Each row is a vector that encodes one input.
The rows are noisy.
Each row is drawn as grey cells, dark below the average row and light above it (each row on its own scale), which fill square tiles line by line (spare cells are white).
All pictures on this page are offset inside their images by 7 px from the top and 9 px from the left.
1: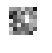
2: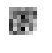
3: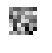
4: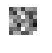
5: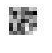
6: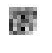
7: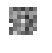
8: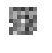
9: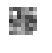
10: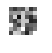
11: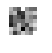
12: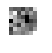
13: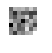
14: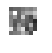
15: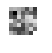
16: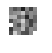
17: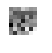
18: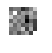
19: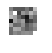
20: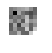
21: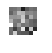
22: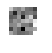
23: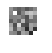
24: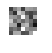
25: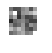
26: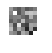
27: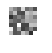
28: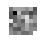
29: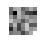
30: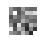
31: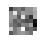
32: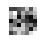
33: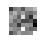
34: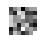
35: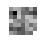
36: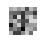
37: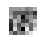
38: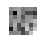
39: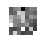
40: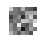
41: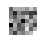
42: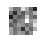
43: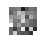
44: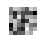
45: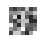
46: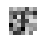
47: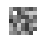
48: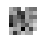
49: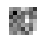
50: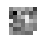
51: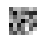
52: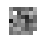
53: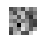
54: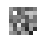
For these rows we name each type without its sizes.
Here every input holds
four true/false values.
